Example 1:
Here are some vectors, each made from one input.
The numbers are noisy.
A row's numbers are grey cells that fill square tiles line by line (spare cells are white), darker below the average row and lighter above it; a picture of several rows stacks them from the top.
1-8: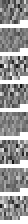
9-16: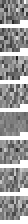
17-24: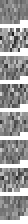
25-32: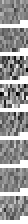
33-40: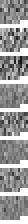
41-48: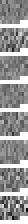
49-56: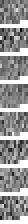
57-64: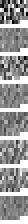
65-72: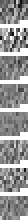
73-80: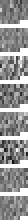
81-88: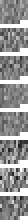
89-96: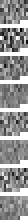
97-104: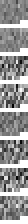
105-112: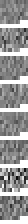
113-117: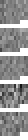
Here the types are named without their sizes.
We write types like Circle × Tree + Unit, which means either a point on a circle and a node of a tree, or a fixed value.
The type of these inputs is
(Bool × Bool × Bool + Line) × Line.
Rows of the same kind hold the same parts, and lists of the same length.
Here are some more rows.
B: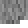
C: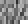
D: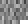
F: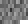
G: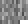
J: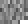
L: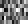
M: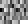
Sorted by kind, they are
B, C, D, G
F, J, L, M

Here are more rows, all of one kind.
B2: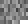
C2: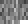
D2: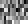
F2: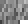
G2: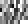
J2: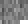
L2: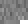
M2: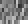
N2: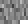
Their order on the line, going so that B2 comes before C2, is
N2, D2, G2, B2, F2, L2, J2, M2, C2.
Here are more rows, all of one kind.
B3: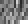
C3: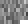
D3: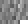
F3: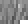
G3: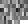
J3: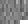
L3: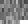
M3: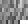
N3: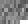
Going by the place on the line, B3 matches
G3 and J3.
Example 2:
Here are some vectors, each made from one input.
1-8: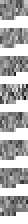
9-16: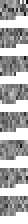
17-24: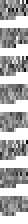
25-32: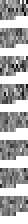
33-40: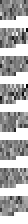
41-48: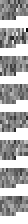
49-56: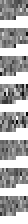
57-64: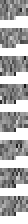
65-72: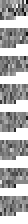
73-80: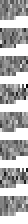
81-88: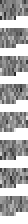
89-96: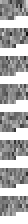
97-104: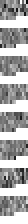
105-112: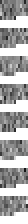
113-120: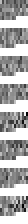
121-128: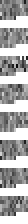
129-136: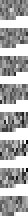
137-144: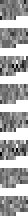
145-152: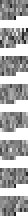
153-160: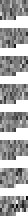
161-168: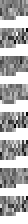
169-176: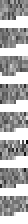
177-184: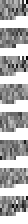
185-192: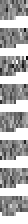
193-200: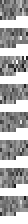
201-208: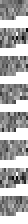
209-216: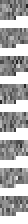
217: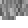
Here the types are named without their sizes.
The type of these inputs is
List(Line) + Tree.
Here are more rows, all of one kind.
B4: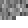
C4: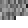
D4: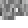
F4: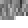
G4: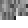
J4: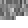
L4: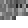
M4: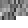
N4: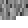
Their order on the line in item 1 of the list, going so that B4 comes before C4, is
D4, F4, J4, N4, B4, L4, C4, G4, M4.
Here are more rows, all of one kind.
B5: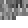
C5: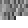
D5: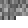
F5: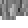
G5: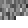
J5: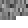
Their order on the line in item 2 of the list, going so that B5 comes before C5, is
B5, D5, G5, F5, C5, J5.
